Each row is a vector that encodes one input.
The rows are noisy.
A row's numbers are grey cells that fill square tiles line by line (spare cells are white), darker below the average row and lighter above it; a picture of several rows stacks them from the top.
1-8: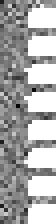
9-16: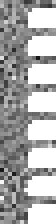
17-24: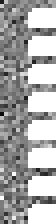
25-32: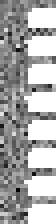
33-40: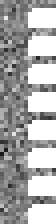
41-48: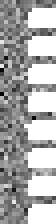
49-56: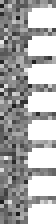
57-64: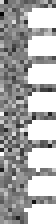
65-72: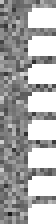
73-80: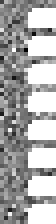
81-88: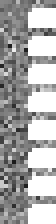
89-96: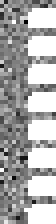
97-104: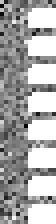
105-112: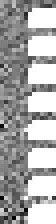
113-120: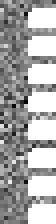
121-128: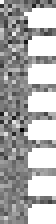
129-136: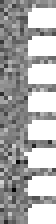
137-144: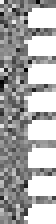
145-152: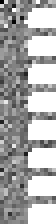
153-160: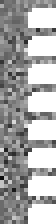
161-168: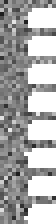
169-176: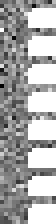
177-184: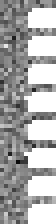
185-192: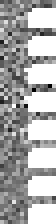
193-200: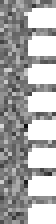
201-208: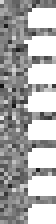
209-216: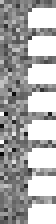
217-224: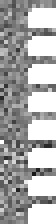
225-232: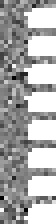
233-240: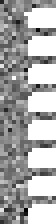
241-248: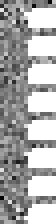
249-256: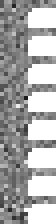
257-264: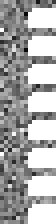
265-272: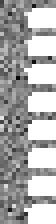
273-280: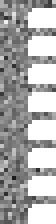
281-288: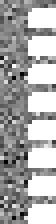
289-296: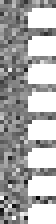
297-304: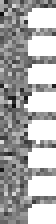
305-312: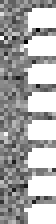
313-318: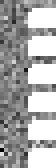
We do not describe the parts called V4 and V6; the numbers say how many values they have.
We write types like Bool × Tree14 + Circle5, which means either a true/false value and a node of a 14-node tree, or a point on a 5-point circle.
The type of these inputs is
(Bool × Circle10 + Label7) × (Tree8 + V4) × V6.
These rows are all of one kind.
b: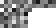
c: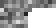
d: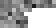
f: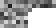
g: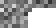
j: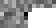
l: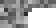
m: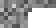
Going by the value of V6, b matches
d and m.
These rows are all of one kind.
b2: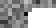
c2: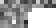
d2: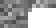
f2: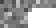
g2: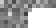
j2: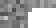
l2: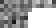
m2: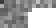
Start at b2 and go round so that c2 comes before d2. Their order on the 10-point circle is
b2, m2, g2, c2, f2, l2, d2, j2.
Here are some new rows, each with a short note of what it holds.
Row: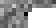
a point on a 10-point circle, a true/false value, a value of V4 and a value of V6
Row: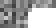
one of 7 labels, a node of an 8-node tree and a value of V6
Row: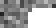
one of 7 labels, a node of an 8-node tree and a value of V6
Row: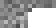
one of 7 labels, a value of V4 and a value of V6
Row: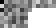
a point on a 10-point circle, a node of an 8-node tree, a true/false value and a value of V6
